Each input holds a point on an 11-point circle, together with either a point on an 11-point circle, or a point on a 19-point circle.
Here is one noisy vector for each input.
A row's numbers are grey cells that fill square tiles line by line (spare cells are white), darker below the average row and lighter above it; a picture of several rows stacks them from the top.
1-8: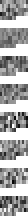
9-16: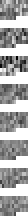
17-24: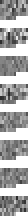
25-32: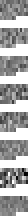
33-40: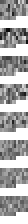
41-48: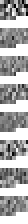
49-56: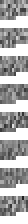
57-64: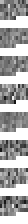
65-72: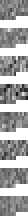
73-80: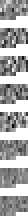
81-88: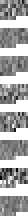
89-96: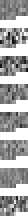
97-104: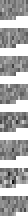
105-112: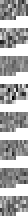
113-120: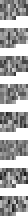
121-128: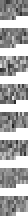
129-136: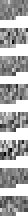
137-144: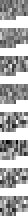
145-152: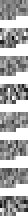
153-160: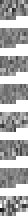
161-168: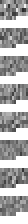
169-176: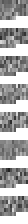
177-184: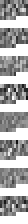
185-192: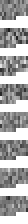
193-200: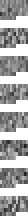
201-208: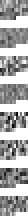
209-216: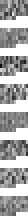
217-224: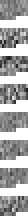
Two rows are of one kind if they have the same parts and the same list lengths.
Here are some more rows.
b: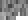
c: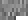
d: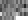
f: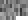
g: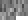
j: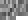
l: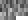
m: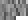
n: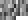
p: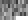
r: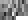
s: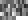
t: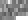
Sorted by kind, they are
b, d, g, j, l, n, p, s, t
c, f, m, r

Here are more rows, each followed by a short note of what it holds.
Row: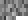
a point on an 11-point circle and a point on a 19-point circle
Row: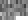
a point on an 11-point circle and a point on a 19-point circle
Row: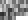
a point on an 11-point circle and a point on a 19-point circle
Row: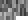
a point on each of two 11-point circles
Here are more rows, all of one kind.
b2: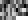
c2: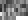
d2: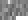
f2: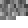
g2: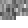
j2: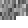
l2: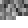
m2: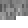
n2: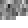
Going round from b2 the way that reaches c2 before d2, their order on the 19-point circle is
b2, f2, l2, g2, j2, m2, c2, n2, d2.
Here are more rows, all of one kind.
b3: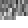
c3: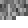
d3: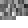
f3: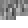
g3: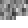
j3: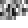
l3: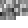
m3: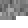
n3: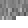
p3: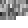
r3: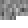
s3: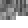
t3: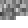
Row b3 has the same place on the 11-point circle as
c3, f3, n3 and r3.
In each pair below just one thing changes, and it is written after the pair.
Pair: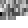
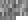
the place on the 19-point circle
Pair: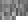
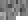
the place on the 19-point circle
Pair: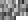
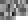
the place on the 11-point circle
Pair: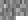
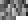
the place on the 19-point circle
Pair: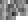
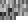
the place on the 11-point circle
